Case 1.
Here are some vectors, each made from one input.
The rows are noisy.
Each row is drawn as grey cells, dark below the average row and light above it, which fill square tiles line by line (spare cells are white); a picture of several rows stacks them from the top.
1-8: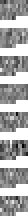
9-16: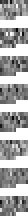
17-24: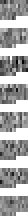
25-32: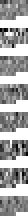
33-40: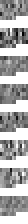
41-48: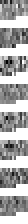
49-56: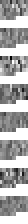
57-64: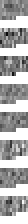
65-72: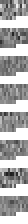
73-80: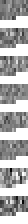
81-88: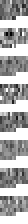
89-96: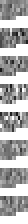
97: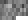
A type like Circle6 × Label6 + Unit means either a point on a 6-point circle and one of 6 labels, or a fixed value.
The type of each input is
Circle18.
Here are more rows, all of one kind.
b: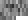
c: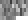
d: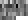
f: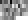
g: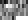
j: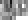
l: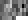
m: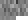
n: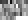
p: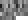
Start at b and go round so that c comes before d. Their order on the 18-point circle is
b, g, l, n, m, c, p, d, f, j.
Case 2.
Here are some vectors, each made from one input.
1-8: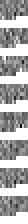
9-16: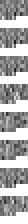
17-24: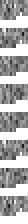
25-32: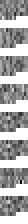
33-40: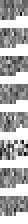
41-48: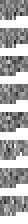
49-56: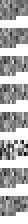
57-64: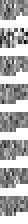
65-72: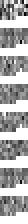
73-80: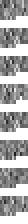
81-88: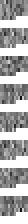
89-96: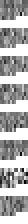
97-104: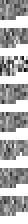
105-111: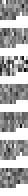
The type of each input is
Tree10 + Unit.
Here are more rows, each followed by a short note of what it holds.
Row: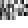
a fixed value
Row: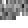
a node of a 10-node tree
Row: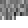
a node of a 10-node tree
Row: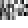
a fixed value
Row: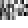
a fixed value
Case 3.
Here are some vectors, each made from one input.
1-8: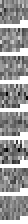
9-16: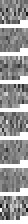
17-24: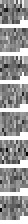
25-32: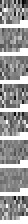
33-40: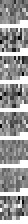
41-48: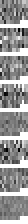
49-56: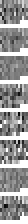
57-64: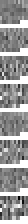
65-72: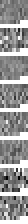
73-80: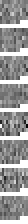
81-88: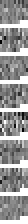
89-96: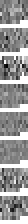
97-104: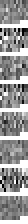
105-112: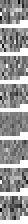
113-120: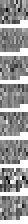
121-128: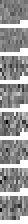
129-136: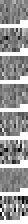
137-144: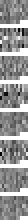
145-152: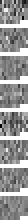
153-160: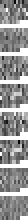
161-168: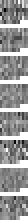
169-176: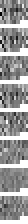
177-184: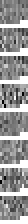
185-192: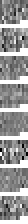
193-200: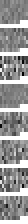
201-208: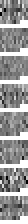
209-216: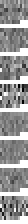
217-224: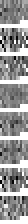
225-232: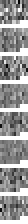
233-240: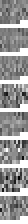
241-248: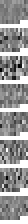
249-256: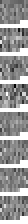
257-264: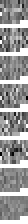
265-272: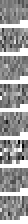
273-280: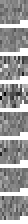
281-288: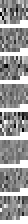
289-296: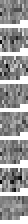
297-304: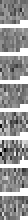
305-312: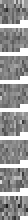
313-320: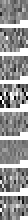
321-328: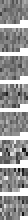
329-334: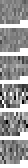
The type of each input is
Bool × Bool × Bool × Bool + Unit.
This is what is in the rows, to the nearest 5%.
A few of them hold a fixed value. The rest hold four true/false values.
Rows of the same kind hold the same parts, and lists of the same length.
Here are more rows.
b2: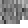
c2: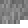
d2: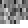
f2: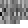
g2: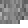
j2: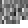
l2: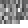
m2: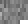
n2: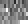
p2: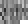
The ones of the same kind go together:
b2, c2, f2, g2, j2, l2, m2, n2, p2
d2

